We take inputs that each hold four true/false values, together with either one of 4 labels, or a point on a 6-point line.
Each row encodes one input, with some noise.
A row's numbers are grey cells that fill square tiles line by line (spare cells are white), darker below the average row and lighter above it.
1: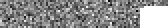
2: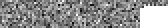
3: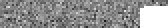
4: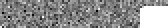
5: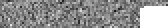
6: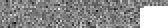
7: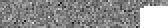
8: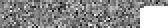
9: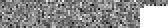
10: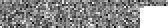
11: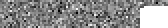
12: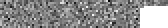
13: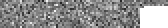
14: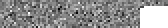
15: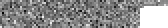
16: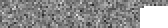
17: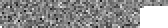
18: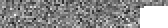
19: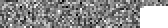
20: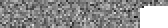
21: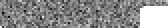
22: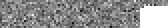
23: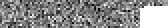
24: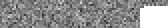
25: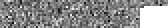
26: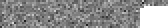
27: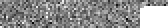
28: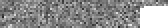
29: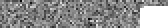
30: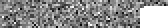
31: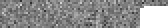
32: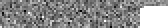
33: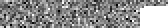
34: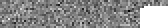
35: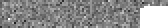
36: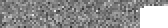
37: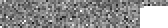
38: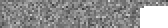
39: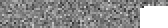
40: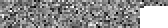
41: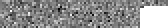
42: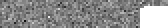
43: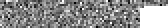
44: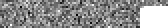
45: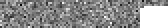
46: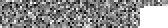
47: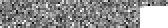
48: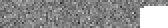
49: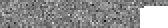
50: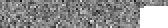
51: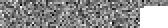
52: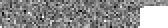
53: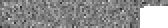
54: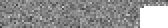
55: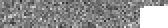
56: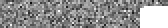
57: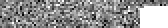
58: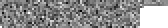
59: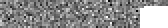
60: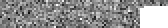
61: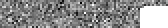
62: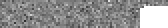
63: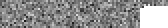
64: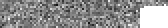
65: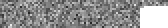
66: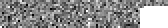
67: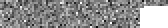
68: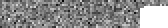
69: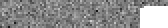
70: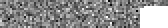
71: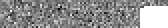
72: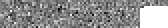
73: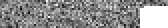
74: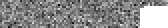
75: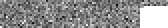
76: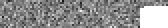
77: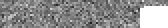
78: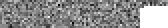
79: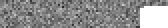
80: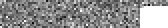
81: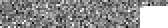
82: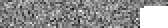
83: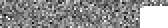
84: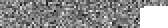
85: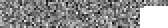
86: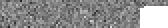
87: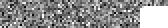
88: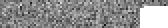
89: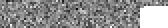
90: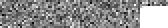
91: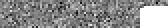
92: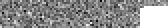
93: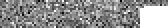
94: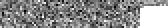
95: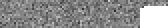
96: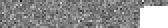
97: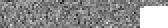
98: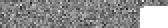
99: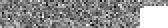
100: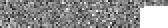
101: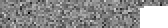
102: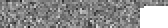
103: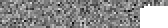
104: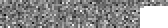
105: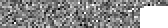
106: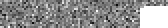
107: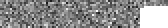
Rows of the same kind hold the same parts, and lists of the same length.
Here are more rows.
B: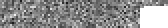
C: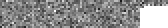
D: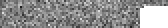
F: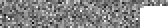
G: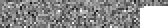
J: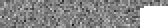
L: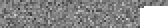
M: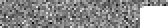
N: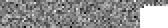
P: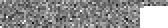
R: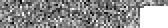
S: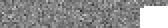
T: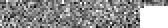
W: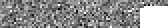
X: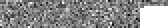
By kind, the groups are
B, C, D, G, J, L, N, S
F, M, P, R, T, W, X

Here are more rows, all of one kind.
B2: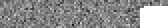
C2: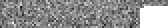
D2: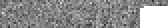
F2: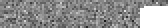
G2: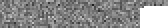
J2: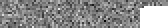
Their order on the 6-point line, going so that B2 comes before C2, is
B2, F2, J2, G2, D2, C2.
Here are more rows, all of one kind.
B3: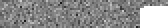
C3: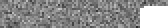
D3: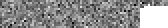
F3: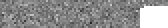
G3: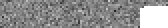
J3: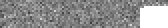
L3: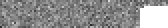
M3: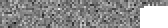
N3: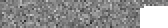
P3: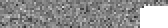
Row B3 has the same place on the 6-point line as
F3 and N3.
